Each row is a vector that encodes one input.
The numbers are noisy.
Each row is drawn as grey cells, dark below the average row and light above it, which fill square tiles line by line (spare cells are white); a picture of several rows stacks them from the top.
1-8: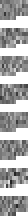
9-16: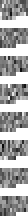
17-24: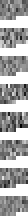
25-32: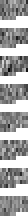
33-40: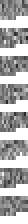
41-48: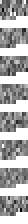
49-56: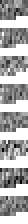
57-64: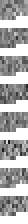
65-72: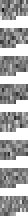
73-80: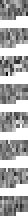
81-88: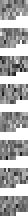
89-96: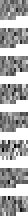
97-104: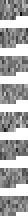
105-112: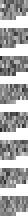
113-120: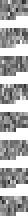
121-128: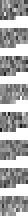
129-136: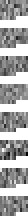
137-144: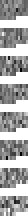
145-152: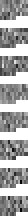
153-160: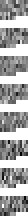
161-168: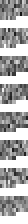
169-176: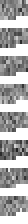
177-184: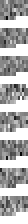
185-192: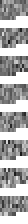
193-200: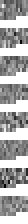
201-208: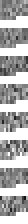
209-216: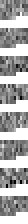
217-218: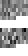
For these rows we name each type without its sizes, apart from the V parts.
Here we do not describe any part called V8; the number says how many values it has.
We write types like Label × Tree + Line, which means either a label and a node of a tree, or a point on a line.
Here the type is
Bool × List(V8) + Line × Line.
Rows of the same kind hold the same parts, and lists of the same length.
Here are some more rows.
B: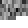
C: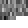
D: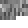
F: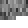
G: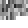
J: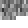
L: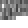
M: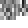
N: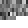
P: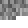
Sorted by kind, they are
B, P
C, D, F, M, N
G
J, L

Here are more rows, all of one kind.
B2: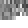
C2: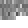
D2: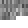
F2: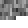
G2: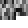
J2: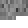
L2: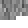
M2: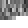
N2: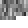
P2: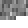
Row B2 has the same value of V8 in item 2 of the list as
F2, G2 and P2.
